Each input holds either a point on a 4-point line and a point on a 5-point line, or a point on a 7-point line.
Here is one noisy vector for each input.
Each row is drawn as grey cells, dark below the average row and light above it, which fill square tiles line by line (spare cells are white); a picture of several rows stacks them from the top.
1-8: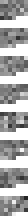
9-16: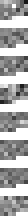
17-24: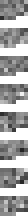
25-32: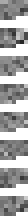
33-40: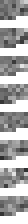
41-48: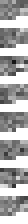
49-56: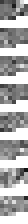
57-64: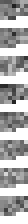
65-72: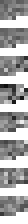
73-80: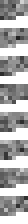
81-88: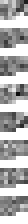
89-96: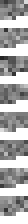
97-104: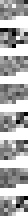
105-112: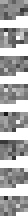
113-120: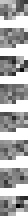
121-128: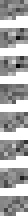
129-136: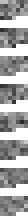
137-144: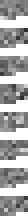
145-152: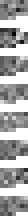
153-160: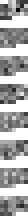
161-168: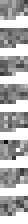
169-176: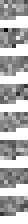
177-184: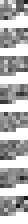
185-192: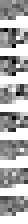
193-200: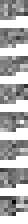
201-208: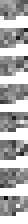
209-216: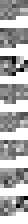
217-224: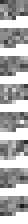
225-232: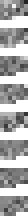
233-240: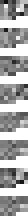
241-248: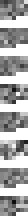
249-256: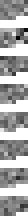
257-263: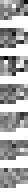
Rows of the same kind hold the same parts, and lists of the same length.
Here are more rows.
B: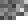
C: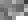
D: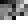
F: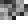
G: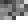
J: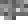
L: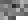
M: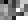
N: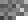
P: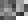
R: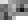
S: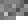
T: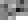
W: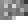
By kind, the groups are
B, C, J, L, N, P, R
D, F, G, M, S, T, W

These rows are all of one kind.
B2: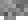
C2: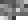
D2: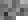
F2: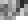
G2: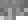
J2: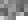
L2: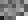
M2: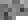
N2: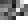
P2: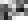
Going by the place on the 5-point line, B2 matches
D2, M2, N2 and P2.
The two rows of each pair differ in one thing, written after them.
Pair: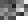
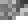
the place on the 4-point line
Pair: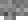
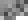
the place on the 4-point line
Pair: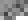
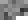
the place on the 4-point line
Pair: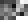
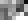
the place on the 4-point line
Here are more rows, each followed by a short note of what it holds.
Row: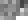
a point on a 4-point line and a point on a 5-point line
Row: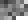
a point on a 7-point line
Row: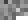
a point on a 7-point line
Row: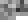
a point on a 7-point line
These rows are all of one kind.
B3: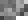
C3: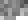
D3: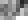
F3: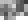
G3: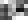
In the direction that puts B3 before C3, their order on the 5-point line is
F3, G3, B3, C3, D3.
